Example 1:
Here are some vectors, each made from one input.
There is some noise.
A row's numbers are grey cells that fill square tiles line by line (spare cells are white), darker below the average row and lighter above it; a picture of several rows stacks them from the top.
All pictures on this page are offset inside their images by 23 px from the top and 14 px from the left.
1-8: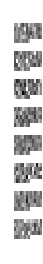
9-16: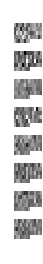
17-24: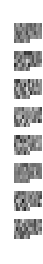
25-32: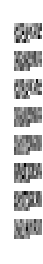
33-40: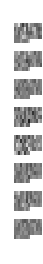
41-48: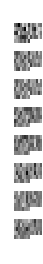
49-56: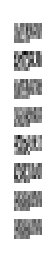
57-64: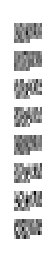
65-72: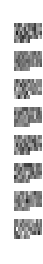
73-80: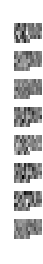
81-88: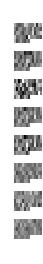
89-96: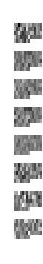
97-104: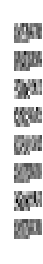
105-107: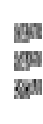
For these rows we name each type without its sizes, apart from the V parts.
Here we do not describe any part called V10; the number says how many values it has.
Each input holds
either a point on a circle, or a true/false value and a value of V10.
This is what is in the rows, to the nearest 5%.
About 30% of them hold a point on a circle. The rest hold a true/false value and a value of V10.
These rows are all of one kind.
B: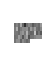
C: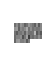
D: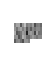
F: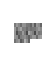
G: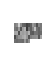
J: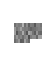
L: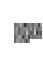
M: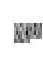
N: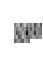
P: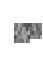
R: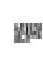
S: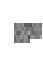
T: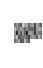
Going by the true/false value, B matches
C and L.
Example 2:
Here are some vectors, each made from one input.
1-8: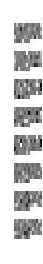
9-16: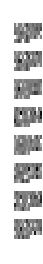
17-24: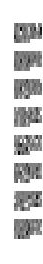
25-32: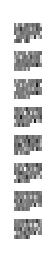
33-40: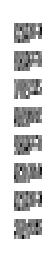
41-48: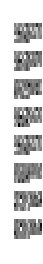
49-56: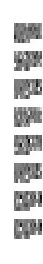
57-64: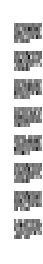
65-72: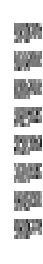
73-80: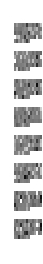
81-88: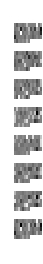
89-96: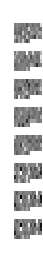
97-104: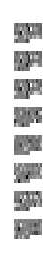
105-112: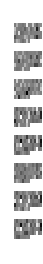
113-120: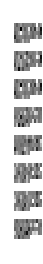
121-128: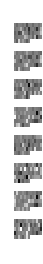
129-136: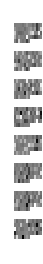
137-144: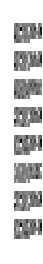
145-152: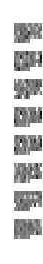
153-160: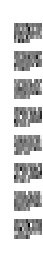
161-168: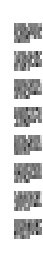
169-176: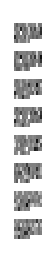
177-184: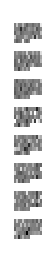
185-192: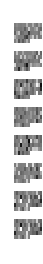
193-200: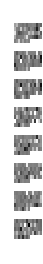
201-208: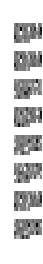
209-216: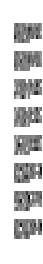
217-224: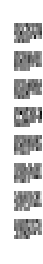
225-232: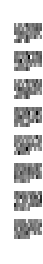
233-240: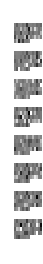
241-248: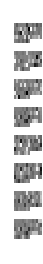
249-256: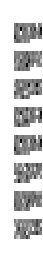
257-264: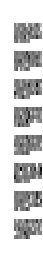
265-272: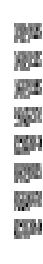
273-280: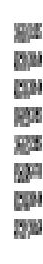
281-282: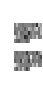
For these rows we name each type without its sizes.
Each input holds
a point on a line, together with either a point on a circle and a true/false value, or a fixed value.
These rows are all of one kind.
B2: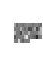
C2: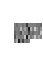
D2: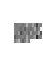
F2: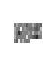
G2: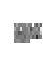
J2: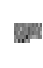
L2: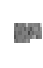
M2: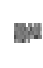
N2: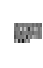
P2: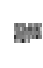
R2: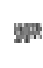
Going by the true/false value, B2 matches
F2 and R2.
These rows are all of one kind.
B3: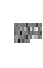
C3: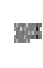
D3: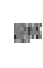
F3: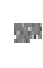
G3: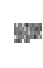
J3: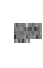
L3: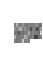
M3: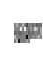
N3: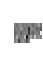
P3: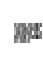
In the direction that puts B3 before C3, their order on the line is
B3, M3, F3, N3, G3, J3, L3, D3, P3, C3.
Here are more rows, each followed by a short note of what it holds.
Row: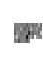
a point on a circle, a point on a line and a true/false value
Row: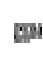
a point on a line
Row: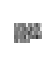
a point on a circle, a point on a line and a true/false value
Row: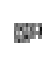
a point on a line
